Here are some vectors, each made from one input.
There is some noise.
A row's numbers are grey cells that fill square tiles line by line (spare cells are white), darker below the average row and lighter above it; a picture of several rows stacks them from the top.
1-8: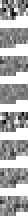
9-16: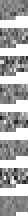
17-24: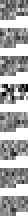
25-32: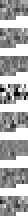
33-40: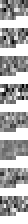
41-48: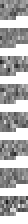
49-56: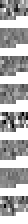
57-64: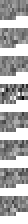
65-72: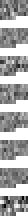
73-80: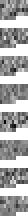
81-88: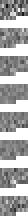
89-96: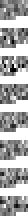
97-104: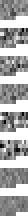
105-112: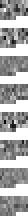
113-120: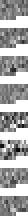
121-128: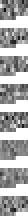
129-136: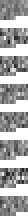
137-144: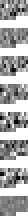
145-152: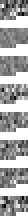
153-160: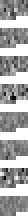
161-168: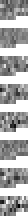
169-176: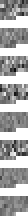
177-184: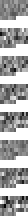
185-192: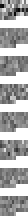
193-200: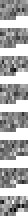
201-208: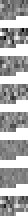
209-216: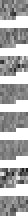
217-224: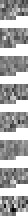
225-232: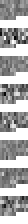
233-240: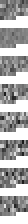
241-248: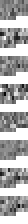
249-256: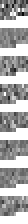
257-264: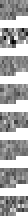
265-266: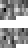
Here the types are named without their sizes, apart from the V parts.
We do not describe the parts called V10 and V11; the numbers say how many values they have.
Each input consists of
a point on a circle, a node of a tree, a value of V10 and a value of V11, together with either a point on a circle, or a fixed value.
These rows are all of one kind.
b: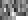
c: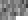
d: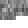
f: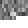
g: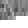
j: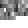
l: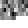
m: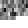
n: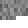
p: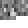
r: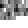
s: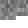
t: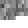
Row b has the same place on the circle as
f, l and r.
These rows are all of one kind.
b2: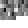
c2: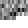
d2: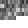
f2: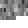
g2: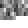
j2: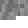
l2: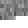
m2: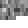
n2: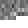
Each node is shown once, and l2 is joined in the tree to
c2.
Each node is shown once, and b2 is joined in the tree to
d2.
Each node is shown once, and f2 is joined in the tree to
m2 and n2.
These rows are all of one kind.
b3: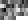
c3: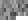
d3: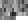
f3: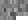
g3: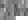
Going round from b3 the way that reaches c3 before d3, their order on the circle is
b3, c3, f3, d3, g3.
